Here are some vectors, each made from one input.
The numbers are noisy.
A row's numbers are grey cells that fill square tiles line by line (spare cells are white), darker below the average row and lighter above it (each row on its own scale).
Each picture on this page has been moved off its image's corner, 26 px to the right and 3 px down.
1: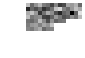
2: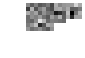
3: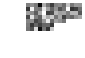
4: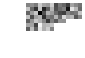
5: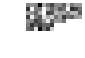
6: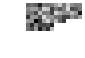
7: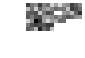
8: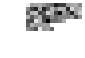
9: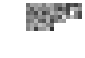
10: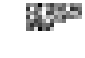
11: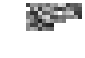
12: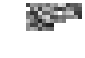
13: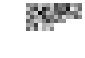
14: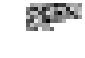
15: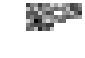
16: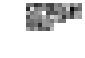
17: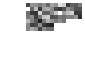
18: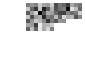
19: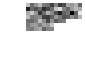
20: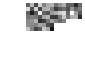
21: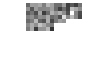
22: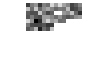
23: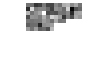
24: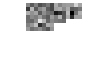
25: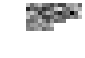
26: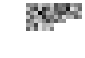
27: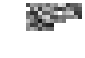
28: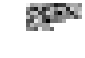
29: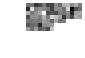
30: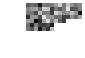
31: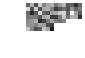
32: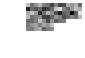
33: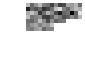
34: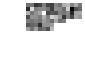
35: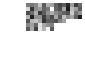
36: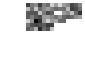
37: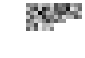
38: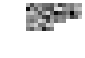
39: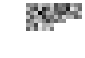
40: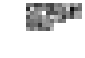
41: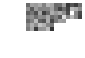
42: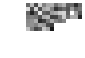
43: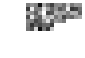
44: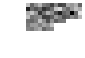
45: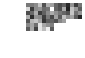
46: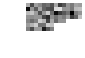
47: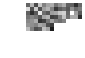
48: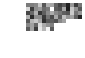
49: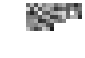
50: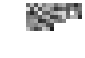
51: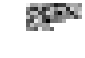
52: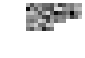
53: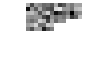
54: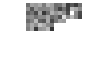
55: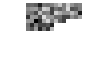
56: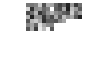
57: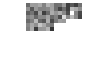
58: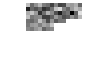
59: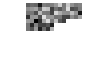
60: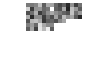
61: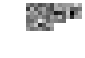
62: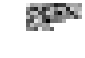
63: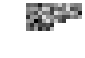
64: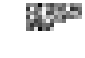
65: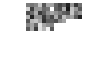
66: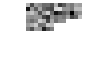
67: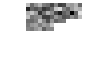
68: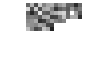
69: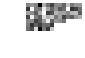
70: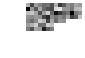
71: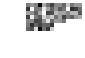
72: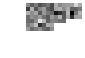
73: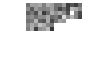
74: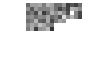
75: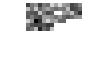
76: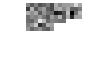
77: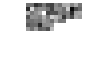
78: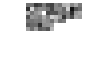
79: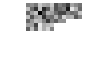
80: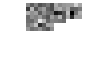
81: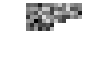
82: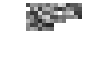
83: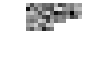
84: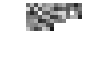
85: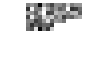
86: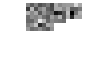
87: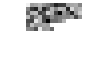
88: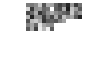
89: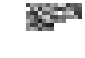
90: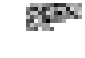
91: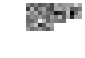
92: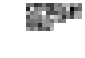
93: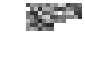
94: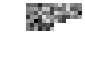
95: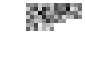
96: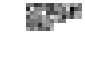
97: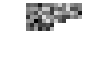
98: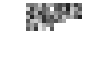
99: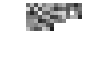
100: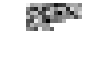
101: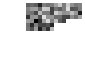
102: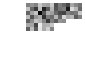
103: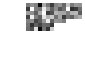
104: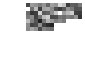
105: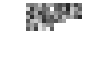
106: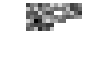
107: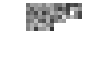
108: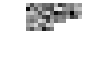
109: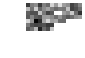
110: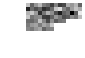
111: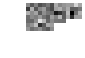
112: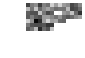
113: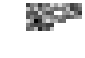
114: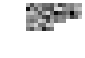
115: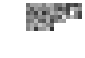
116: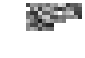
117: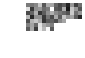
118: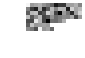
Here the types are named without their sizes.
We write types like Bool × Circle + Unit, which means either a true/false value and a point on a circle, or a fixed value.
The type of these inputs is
Circle.
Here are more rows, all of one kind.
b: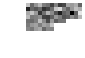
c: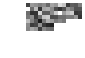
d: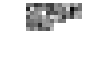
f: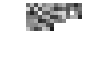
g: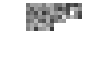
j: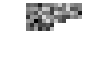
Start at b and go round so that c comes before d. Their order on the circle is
b, g, f, c, j, d.
